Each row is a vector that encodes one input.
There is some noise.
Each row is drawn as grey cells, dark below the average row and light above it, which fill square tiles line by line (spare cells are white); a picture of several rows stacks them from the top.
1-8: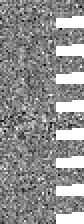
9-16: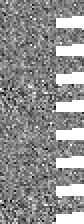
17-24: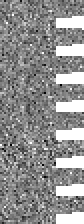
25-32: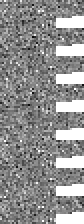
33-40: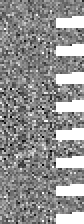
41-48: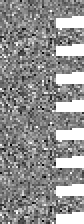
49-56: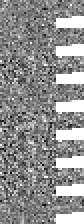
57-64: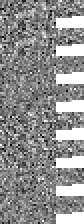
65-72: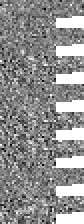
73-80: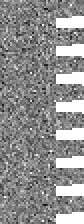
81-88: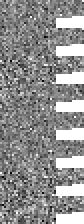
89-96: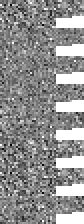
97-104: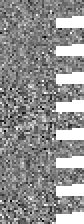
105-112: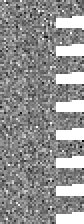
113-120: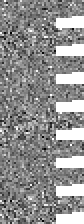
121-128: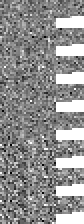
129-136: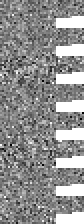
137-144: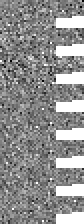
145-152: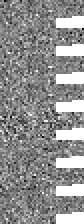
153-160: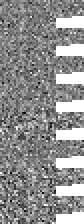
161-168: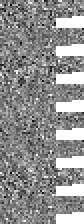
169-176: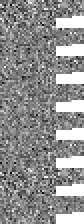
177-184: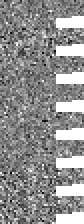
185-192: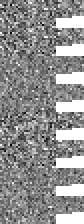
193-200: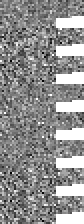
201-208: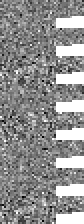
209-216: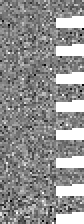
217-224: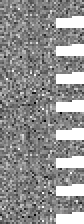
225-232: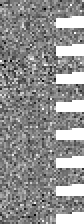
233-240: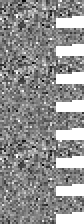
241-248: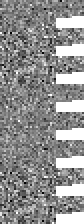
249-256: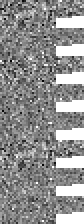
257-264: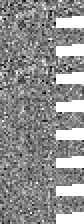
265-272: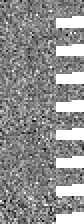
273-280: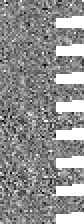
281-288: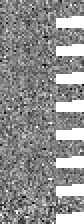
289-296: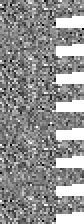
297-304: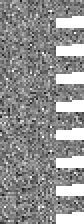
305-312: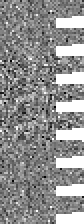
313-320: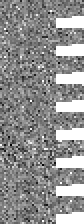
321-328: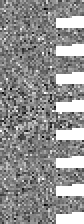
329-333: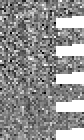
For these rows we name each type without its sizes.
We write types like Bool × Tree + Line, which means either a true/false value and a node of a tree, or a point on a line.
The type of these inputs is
Bool × Tree × (Tree + Unit) + (Circle + Unit) × List(Line).
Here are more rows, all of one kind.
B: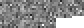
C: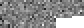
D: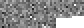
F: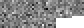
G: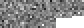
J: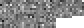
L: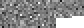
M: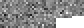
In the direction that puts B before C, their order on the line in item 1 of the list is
D, B, C, L, M, F, G, J.
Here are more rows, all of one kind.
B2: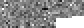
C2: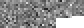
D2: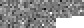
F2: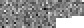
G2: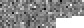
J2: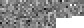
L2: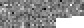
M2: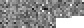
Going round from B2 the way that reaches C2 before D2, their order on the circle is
B2, C2, M2, F2, J2, G2, D2, L2.
